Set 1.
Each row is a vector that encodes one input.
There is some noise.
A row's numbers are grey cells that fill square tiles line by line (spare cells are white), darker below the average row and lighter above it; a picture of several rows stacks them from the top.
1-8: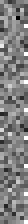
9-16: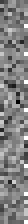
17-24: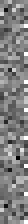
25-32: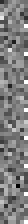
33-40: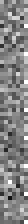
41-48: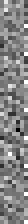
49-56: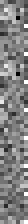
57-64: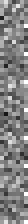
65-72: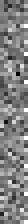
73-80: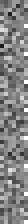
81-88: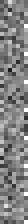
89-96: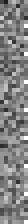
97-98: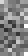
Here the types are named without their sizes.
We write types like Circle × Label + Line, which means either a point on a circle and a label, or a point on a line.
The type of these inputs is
(Bool × Bool × Bool × Bool + Unit) × Line.
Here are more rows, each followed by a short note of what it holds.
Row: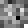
a point on a line
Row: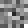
a point on a line and four true/false values
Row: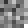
a point on a line and four true/false values
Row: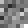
a point on a line and four true/false values
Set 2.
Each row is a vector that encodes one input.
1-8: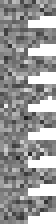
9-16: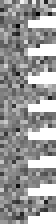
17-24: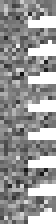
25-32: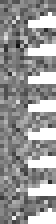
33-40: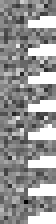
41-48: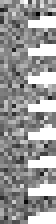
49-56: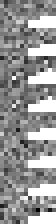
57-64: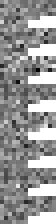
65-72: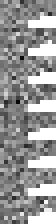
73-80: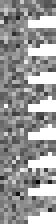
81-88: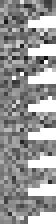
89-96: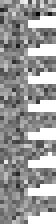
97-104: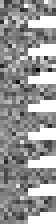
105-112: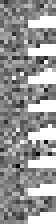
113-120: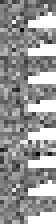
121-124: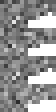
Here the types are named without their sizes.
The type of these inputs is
List(Line).
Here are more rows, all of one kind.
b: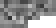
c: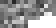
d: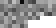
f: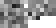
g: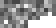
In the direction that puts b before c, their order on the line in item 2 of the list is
d, b, g, c, f.
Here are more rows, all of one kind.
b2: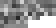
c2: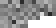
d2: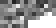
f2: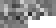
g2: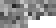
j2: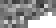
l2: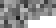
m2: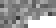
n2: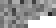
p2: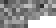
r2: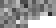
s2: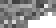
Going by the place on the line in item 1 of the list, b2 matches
f2 and g2.
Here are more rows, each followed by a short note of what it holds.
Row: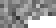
a list of two items
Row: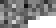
a list of one item
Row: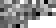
the empty list
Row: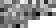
the empty list
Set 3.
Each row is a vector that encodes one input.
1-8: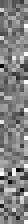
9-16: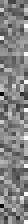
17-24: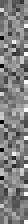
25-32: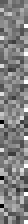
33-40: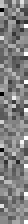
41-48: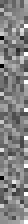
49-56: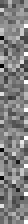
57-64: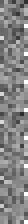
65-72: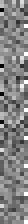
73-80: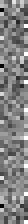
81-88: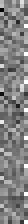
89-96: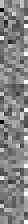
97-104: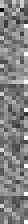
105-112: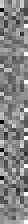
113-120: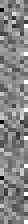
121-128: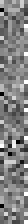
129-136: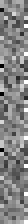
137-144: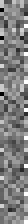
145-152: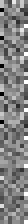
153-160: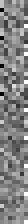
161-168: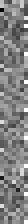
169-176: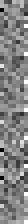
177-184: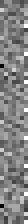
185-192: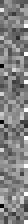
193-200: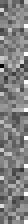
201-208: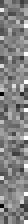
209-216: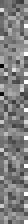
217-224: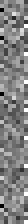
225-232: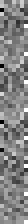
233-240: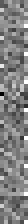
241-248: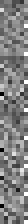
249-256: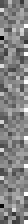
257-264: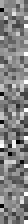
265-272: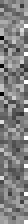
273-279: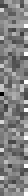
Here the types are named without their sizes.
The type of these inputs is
Bool × Bool × Bool × Bool + Tree + Unit.
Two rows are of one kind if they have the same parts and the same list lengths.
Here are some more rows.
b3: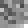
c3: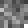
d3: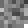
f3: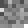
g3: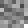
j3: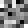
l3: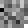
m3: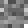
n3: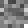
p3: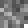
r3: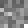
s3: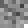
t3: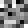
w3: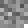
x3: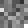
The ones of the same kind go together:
b3, c3, d3, f3, g3, m3, n3, p3, r3, s3, w3, x3
j3, t3
l3

